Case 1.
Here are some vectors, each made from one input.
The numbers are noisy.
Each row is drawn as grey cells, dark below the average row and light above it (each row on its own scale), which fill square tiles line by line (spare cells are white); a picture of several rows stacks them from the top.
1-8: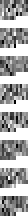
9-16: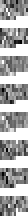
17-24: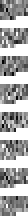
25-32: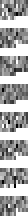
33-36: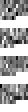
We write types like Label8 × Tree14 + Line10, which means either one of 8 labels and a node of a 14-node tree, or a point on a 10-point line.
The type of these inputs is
Bool × Line3 × Line5.
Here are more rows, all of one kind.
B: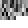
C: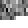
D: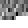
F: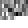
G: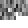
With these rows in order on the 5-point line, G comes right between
B and C.
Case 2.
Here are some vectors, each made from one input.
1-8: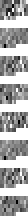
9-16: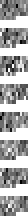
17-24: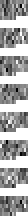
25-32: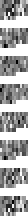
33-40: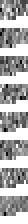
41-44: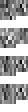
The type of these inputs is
Bool × Bool × Bool + Line6.
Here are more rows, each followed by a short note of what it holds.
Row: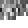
a point on a 6-point line
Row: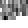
a point on a 6-point line
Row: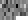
three true/false values
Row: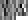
three true/false values
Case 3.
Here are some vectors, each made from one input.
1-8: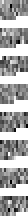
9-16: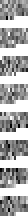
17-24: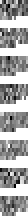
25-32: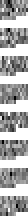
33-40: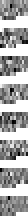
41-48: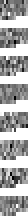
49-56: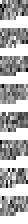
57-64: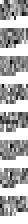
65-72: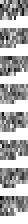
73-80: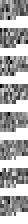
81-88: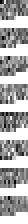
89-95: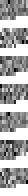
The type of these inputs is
Bool × Label8 + Unit.
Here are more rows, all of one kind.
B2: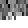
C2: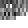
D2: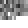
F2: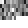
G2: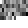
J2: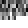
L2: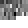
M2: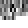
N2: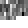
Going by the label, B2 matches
F2 and G2.
